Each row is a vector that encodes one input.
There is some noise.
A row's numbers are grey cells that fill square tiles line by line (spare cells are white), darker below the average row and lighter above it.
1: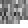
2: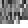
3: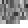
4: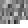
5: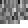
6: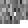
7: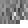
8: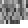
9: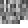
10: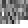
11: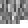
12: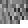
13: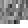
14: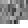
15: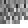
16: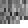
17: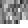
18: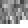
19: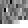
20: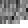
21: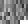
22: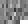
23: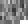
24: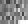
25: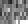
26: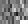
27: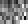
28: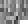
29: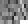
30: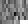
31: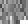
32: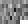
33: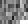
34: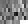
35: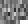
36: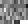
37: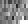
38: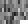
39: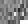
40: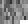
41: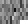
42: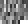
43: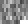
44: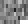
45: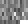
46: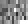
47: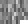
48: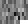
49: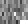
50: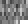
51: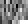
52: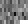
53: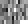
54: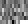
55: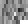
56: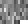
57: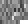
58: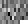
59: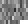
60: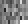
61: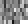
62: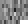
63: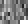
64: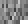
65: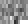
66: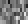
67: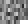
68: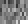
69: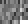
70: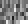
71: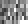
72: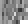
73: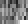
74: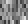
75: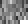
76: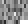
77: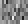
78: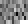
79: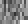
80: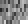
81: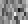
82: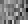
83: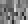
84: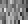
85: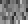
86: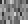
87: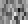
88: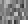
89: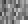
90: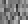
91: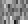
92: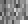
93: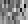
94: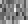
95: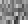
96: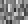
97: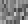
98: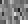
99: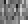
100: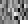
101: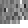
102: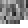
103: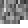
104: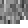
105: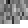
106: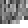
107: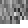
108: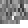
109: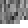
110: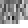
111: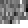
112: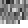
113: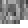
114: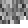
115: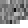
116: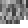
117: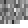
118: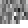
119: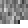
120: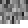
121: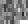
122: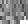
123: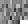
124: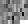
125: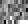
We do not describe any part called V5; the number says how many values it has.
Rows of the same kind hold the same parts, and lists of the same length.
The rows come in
2 kinds.
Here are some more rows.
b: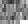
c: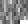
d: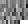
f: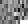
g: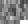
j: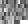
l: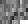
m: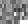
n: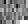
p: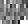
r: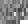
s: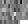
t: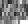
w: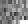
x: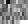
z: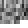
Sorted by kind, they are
b, l, n, t, w, x
c, d, f, g, j, m, p, r, s, z

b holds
one of 7 labels and a node of a 9-node tree.
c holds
one of 7 labels and a value of V5.
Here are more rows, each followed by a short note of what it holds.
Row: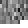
one of 7 labels and a value of V5
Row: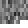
one of 7 labels and a node of a 9-node tree
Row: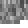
one of 7 labels and a value of V5
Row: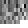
one of 7 labels and a node of a 9-node tree
